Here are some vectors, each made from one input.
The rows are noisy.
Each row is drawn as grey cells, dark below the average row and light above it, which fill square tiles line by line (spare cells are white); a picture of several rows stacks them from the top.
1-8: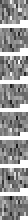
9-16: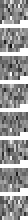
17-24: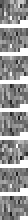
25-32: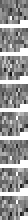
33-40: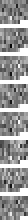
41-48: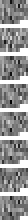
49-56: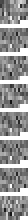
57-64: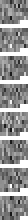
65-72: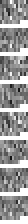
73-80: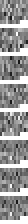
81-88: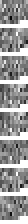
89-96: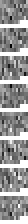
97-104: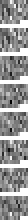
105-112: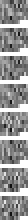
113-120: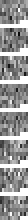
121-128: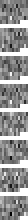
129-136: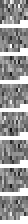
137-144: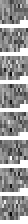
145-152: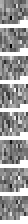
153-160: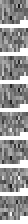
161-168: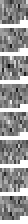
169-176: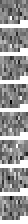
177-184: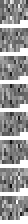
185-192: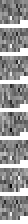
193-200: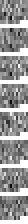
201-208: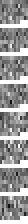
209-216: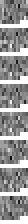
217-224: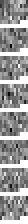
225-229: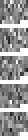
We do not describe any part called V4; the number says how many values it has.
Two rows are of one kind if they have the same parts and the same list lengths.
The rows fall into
2 kinds.
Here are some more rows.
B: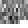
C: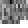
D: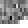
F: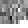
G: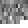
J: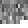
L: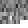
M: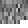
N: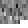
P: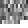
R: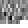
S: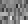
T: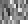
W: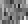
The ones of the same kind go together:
B, F, P, R, T
C, D, G, J, L, M, N, S, W

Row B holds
a true/false value and a value of V4.
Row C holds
a point on an 8-point line and a true/false value.
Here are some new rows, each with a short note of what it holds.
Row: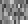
a point on an 8-point line and a true/false value
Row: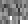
a point on an 8-point line and a true/false value
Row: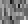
a point on an 8-point line and a true/false value
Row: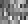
a true/false value and a value of V4
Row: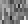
a point on an 8-point line and a true/false value
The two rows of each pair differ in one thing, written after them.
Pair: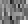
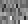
the true/false value
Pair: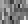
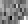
the place on the 8-point line
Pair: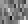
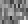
the place on the 8-point line
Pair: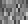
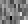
the true/false value
